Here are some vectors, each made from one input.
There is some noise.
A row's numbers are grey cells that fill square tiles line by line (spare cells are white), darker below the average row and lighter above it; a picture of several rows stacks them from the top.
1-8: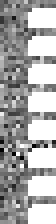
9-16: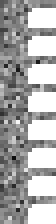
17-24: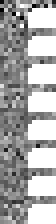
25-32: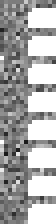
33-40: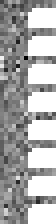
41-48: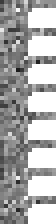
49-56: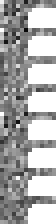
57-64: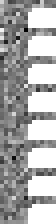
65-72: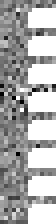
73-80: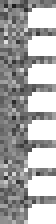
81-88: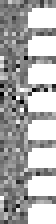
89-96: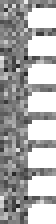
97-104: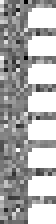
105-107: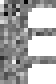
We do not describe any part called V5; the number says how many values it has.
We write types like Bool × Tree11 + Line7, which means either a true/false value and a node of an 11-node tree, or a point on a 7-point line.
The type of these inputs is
List3(Bool × V5).
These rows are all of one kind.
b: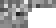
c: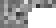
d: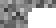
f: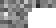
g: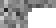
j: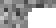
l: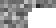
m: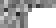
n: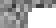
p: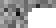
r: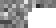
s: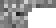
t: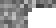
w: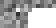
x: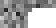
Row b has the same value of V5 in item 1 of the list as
c, m, n and w.
